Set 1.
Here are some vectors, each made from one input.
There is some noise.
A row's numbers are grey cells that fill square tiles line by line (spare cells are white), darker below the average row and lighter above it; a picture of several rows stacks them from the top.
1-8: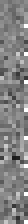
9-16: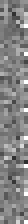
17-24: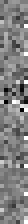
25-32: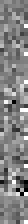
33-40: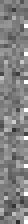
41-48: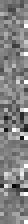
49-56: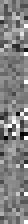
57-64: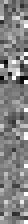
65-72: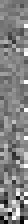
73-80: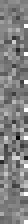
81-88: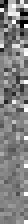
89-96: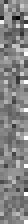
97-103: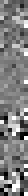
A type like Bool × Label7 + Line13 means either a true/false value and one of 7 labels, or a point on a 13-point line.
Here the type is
Bool × Label6 + Unit.
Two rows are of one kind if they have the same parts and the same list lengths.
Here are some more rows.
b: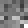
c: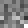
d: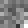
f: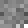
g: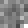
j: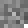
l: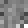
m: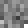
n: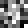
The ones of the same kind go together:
b, c, d, f, g, j, l, m
n

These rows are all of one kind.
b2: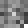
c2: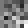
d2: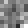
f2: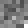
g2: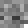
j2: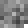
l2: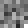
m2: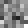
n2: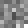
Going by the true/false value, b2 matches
c2 and n2.
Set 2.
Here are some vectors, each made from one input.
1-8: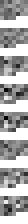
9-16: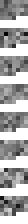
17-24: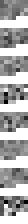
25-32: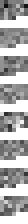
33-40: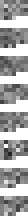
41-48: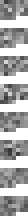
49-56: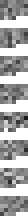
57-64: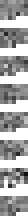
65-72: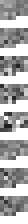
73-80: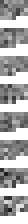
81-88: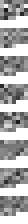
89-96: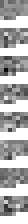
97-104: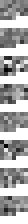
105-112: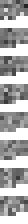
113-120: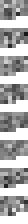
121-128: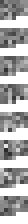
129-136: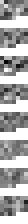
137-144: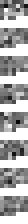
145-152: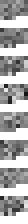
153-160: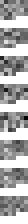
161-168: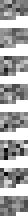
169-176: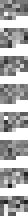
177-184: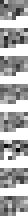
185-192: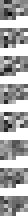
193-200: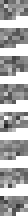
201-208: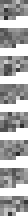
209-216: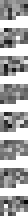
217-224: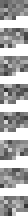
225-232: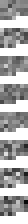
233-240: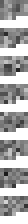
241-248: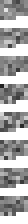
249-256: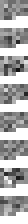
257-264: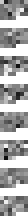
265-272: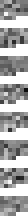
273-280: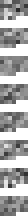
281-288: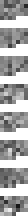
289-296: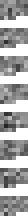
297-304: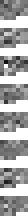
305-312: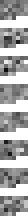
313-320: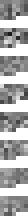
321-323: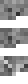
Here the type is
Bool × Bool × Bool × Circle18.
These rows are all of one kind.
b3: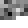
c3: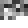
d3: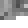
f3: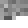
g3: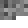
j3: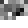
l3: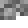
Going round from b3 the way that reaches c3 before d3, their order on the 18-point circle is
b3, l3, g3, c3, d3, j3, f3.
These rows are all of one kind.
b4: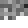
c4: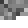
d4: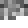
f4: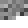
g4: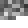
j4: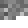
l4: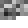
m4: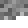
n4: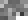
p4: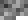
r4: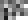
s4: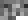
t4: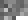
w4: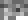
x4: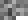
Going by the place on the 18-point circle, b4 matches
d4, m4, w4 and x4.
